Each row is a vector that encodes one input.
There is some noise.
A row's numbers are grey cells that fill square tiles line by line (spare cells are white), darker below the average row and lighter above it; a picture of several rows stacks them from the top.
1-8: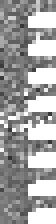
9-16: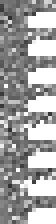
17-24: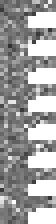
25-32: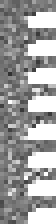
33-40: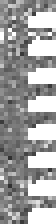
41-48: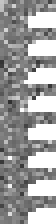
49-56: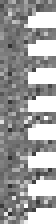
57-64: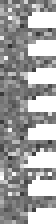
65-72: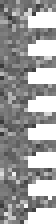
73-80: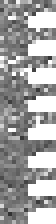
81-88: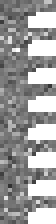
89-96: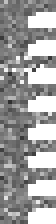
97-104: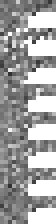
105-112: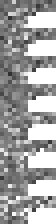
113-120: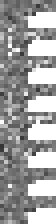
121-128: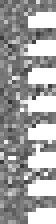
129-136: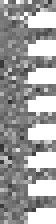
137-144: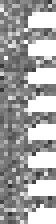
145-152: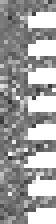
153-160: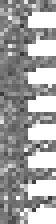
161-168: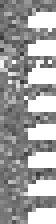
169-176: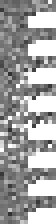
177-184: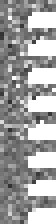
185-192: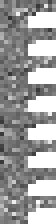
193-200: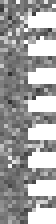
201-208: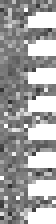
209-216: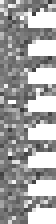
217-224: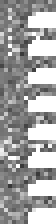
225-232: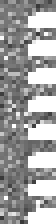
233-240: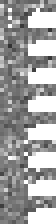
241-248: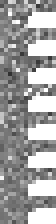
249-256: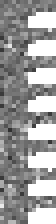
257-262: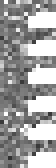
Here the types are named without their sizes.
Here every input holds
either a fixed value, or four true/false values.
